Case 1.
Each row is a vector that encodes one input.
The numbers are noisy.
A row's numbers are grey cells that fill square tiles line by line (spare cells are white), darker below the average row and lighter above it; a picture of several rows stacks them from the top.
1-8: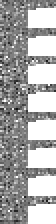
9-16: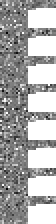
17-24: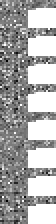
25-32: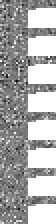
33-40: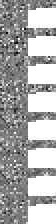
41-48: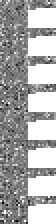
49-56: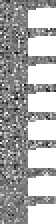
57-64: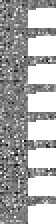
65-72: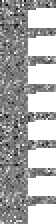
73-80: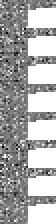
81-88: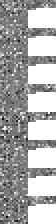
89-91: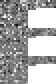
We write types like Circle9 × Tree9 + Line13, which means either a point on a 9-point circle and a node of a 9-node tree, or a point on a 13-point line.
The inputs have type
Bool × Bool × Bool + Tree11.
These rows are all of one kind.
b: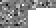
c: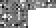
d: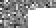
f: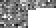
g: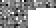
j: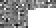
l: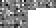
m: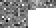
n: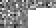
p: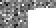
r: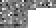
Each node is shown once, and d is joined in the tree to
n.
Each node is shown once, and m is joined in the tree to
b and j.
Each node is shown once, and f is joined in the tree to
c.
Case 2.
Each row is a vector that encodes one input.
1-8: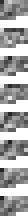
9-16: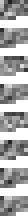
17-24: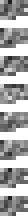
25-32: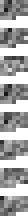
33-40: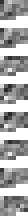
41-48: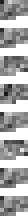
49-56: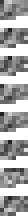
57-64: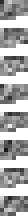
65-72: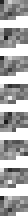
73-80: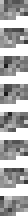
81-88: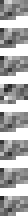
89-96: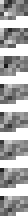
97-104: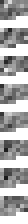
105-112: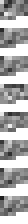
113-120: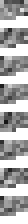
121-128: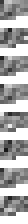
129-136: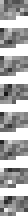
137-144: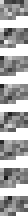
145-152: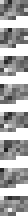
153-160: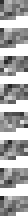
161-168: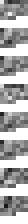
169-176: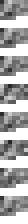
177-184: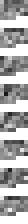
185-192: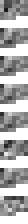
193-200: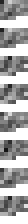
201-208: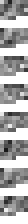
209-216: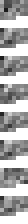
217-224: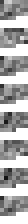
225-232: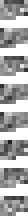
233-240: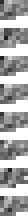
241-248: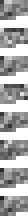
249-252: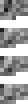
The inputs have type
Circle10 + Tree8 + Unit.
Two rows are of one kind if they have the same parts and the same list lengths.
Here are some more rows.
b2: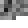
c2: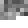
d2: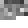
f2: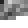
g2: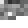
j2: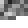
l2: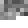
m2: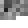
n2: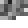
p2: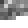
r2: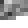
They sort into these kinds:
b2, c2, d2, g2, j2, l2, m2, n2
f2, r2
p2

